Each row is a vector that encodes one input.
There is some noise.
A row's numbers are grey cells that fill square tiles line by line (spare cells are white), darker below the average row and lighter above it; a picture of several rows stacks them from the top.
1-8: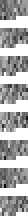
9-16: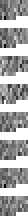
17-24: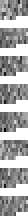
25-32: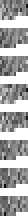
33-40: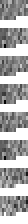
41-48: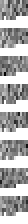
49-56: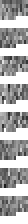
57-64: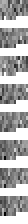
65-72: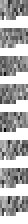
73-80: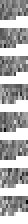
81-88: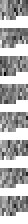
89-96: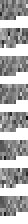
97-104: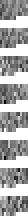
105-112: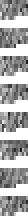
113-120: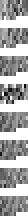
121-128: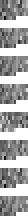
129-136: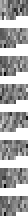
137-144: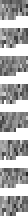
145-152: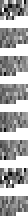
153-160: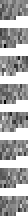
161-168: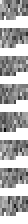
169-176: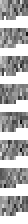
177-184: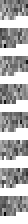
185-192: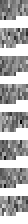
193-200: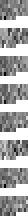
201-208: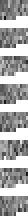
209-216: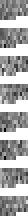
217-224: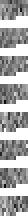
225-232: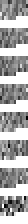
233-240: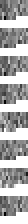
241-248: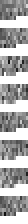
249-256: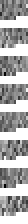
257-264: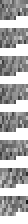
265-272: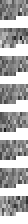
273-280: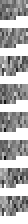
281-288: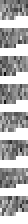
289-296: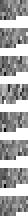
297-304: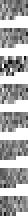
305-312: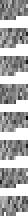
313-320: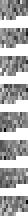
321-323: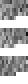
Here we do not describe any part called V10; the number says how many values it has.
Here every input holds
a list of up to two items, each a true/false value and a value of V10.
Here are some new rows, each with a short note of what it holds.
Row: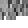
a list of two items
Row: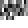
the empty list
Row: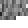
a list of one item
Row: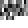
the empty list
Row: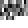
the empty list
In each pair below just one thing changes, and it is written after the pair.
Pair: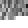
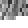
the true/false value in item 2 of the list
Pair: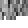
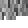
the true/false value in item 2 of the list
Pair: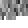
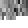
the value of V10 in item 1 of the list
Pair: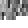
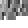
the value of V10 in item 2 of the list
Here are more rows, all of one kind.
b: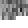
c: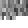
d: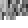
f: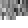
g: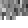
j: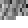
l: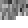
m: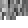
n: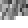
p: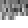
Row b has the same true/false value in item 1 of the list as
j, l, n and p.
